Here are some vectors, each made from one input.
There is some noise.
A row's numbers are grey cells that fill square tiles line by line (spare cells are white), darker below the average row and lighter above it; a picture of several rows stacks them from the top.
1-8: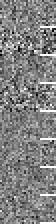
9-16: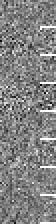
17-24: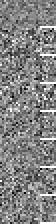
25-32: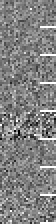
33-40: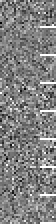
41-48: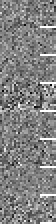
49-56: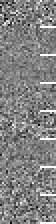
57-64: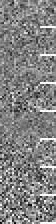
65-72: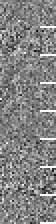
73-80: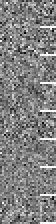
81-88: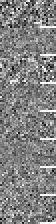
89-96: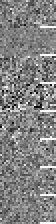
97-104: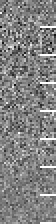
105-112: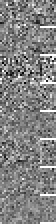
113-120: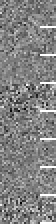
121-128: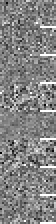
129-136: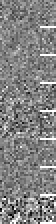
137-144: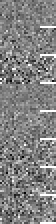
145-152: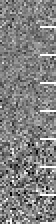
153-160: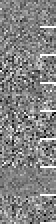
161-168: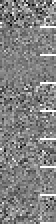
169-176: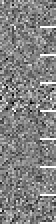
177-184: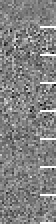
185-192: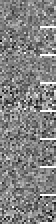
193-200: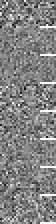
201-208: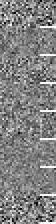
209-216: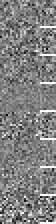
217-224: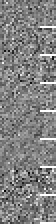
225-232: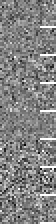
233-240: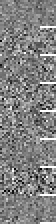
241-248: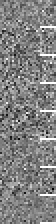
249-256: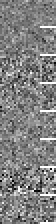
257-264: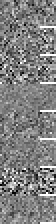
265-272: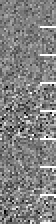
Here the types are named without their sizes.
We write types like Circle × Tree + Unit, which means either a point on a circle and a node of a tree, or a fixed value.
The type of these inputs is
Bool × Bool × Bool × (Label + Line) × (Tree + Unit).
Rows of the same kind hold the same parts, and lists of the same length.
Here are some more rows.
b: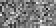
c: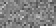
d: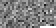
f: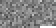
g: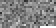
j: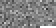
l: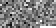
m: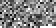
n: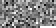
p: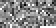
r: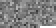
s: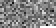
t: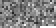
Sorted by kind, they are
b, c, f, p
d, m, n
g, l, s
j, r, t

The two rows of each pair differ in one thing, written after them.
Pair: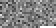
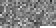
the place on the line
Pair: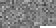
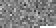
one of the three true/false values
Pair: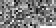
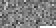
the place on the line
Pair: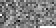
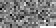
the node of the tree
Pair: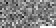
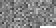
the place on the line
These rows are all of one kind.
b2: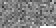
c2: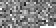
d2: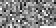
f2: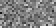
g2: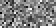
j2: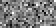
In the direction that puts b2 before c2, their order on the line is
g2, f2, d2, b2, j2, c2.
